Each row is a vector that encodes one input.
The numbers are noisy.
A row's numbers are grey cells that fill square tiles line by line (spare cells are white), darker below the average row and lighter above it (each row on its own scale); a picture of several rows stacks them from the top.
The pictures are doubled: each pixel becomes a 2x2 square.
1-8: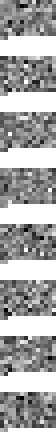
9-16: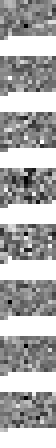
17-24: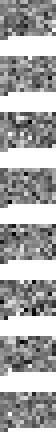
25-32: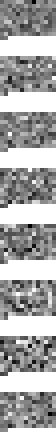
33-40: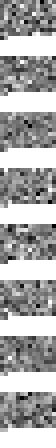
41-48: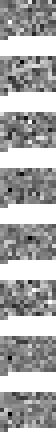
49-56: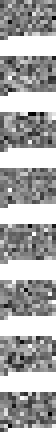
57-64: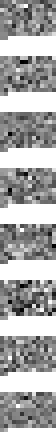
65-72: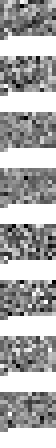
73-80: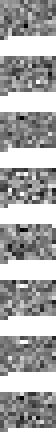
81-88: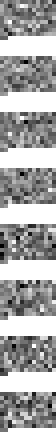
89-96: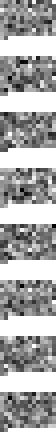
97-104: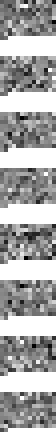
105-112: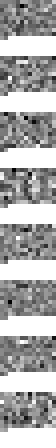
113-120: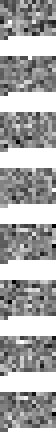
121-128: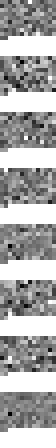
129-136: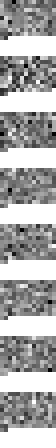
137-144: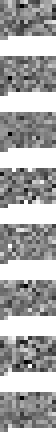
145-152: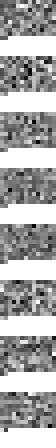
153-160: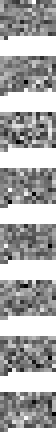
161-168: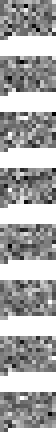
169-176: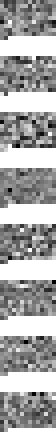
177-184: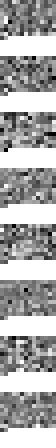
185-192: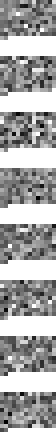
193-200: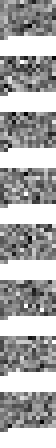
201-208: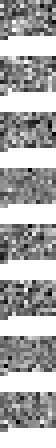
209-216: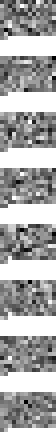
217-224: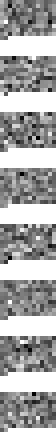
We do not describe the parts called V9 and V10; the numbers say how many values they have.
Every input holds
a value of V9 and a value of V10, together with either one of 11 labels, or a node of an 8-node tree.
